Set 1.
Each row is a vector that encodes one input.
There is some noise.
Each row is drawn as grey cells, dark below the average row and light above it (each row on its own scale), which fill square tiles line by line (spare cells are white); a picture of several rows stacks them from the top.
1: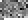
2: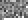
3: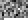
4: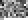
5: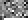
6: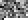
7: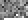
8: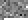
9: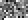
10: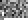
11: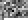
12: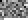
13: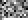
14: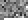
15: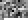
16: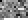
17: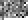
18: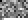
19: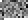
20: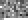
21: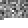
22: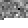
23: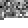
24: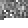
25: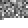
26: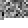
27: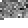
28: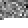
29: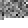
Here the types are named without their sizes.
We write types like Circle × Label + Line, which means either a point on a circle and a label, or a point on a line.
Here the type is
Bool × Bool × Bool.
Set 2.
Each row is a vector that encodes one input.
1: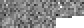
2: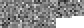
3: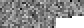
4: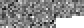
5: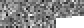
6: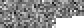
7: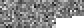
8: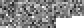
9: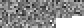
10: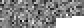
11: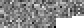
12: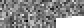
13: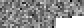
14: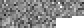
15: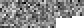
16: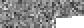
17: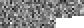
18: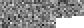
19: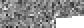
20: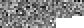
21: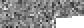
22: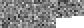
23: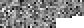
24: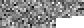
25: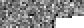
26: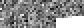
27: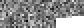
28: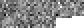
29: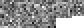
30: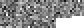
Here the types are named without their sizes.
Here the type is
Label.
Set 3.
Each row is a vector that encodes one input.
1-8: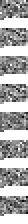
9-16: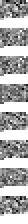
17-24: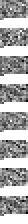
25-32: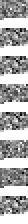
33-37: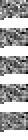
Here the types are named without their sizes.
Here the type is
Line.
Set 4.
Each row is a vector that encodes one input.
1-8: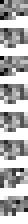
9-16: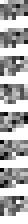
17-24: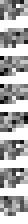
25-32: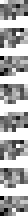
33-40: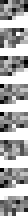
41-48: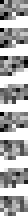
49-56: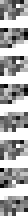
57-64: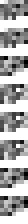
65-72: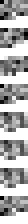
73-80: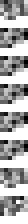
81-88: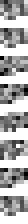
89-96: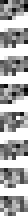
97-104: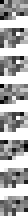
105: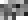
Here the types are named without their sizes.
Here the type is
Label.
